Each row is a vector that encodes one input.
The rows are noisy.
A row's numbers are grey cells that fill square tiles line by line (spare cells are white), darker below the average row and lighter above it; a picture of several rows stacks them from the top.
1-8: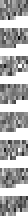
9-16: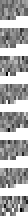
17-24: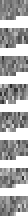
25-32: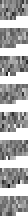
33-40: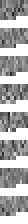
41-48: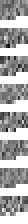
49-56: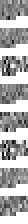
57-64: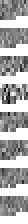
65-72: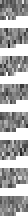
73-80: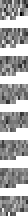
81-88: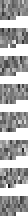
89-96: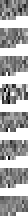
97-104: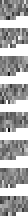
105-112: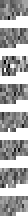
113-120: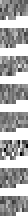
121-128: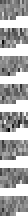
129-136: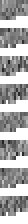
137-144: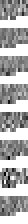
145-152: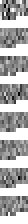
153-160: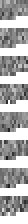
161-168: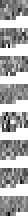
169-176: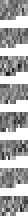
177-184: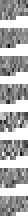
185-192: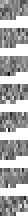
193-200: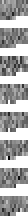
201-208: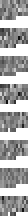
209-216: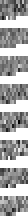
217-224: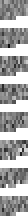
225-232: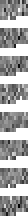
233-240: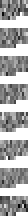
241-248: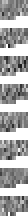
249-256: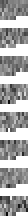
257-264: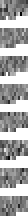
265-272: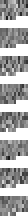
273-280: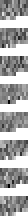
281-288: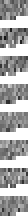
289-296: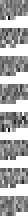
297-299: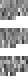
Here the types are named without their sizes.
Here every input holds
a list of points on a line.
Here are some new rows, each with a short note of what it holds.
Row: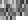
a list of three items
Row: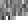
a list of one item
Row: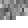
a list of three items
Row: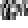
the empty list
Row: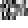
the empty list
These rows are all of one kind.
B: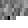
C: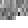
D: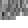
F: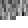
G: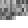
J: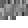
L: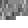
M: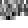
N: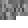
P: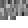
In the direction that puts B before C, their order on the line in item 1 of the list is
P, J, F, L, B, M, C, G, D, N.
